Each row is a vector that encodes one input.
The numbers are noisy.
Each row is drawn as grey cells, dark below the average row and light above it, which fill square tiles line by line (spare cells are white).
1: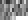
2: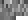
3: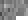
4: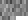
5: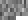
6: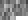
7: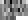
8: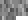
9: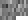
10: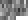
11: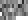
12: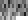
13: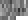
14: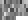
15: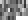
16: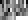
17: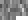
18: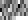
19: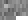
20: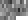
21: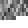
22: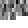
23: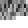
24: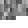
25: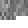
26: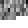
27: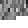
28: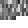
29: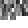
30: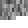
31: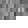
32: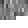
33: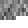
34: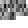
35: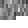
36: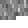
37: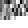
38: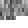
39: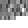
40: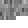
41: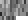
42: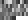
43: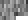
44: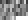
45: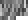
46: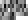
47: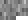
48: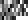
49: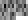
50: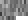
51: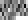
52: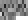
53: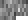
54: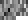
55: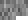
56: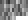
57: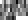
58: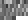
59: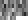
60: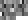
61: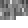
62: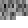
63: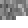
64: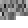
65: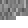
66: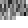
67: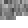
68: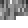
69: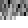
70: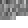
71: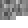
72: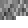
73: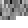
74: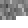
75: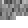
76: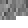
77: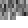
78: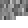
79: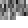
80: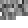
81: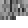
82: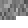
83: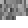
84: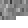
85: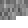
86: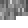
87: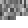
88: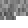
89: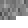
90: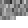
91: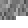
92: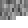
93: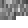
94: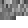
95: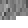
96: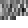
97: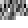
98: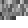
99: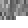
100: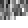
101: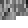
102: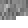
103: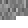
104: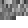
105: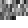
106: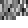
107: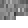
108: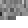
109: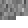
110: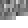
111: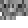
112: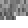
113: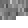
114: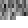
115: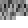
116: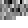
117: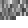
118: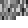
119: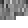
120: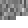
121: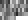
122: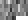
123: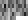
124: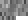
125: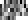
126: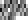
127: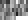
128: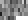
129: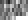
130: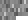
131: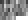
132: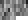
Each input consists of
either a point on a 6-point line, or a list of up to three points on a 5-point line.
